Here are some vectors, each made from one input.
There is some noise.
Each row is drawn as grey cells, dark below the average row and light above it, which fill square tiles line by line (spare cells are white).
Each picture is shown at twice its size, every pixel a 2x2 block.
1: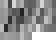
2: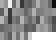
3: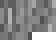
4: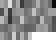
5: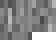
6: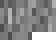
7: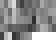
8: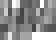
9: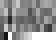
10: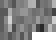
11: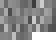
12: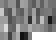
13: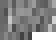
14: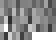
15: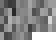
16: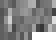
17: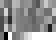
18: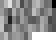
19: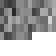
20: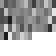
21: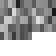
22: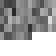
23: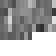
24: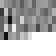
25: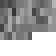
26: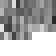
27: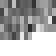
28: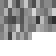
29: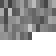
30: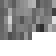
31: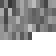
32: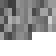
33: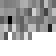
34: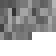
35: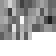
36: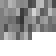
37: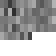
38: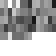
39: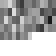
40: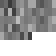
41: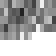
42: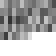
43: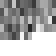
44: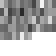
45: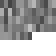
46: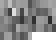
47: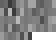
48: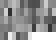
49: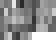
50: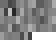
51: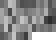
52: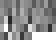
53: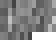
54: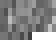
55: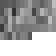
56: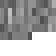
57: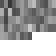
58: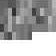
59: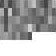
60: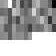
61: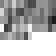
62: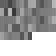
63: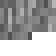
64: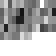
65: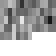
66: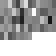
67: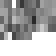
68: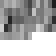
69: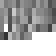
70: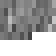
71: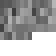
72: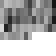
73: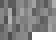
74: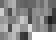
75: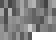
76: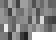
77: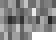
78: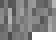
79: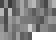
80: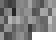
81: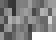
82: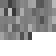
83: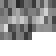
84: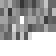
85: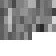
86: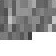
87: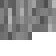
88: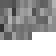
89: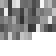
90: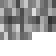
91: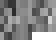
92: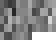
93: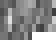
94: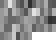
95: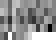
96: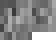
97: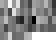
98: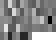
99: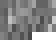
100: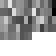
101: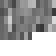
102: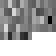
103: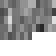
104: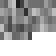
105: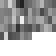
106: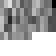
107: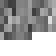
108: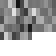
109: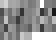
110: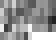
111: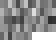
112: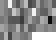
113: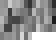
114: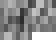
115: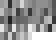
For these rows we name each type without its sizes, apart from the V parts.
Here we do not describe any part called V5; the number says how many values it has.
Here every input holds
a node of a tree, together with either a fixed value, or a label and a value of V5.
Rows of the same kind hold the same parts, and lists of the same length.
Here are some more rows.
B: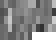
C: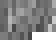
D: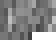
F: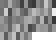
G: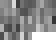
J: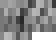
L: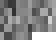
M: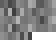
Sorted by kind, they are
B, C, D, L, M
F, G, J

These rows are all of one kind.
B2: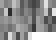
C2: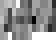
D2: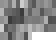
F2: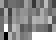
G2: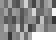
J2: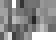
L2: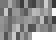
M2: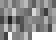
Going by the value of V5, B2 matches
C2 and J2.
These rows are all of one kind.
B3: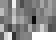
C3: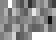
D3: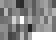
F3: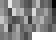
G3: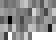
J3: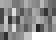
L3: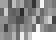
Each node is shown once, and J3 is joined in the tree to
C3.
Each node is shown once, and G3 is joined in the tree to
B3 and F3.
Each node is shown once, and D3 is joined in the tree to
L3.
